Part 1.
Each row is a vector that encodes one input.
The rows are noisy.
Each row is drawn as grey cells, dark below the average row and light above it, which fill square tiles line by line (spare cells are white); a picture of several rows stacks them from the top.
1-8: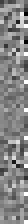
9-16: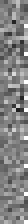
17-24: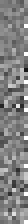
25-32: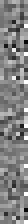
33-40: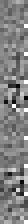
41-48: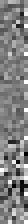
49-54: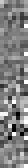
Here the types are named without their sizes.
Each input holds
a point on a line.
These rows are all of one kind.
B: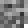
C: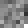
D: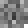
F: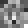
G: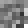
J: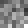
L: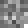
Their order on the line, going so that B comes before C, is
J, B, C, D, G, L, F.
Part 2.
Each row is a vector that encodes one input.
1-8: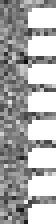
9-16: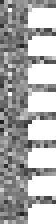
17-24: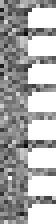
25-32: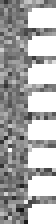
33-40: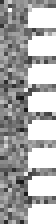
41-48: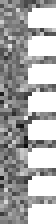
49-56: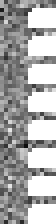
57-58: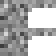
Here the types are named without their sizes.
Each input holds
a node of a tree.
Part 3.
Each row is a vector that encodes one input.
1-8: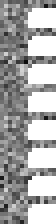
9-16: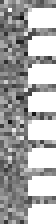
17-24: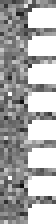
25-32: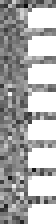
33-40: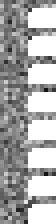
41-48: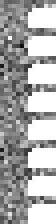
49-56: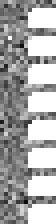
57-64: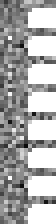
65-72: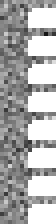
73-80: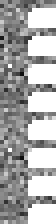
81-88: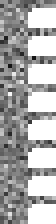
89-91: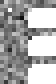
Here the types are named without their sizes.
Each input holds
a node of a tree.
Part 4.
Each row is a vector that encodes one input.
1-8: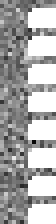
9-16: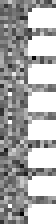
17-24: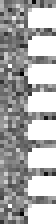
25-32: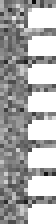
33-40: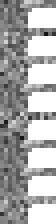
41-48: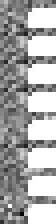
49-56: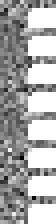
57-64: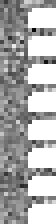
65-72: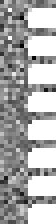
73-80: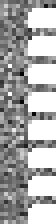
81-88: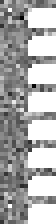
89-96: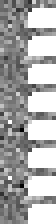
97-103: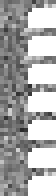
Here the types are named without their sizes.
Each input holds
a node of a tree.
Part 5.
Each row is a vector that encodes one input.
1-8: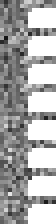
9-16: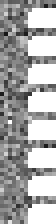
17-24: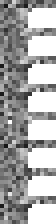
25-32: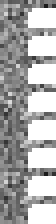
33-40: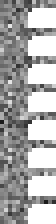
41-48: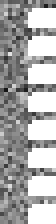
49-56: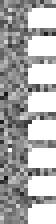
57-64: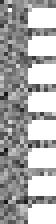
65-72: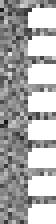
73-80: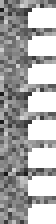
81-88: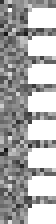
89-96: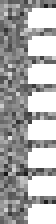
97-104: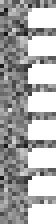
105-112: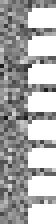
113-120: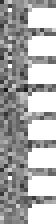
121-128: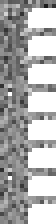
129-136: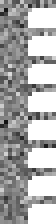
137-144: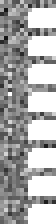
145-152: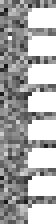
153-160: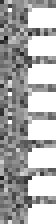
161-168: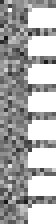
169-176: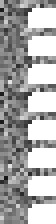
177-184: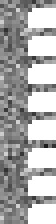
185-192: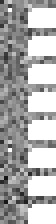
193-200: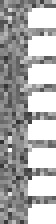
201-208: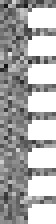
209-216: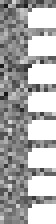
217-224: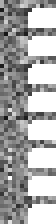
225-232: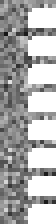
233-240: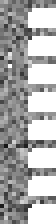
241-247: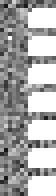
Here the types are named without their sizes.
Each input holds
a node of a tree.
